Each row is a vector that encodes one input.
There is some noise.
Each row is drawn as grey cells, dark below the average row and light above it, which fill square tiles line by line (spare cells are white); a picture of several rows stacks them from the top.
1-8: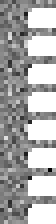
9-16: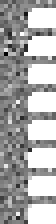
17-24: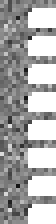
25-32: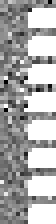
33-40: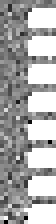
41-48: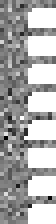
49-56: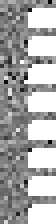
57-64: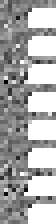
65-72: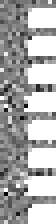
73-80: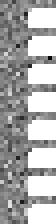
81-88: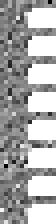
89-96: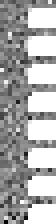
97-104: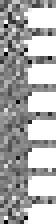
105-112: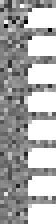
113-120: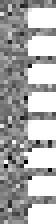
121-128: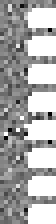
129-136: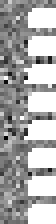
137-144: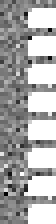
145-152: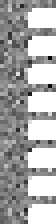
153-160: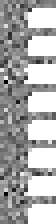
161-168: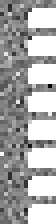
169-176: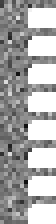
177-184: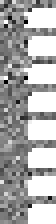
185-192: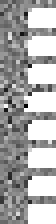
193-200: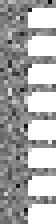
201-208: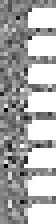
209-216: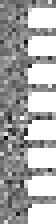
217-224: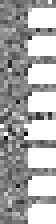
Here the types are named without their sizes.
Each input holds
three true/false values, together with either a point on a circle, or a fixed value.
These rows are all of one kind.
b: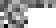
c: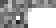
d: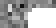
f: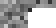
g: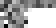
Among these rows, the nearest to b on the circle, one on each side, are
c and g.
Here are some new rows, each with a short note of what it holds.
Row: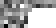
three true/false values
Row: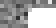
three true/false values
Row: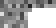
a point on a circle and three true/false values
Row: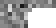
a point on a circle and three true/false values
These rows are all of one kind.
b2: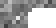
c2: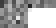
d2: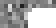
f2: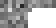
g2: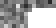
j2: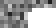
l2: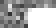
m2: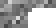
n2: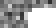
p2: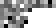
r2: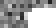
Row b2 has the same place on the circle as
m2 and p2.
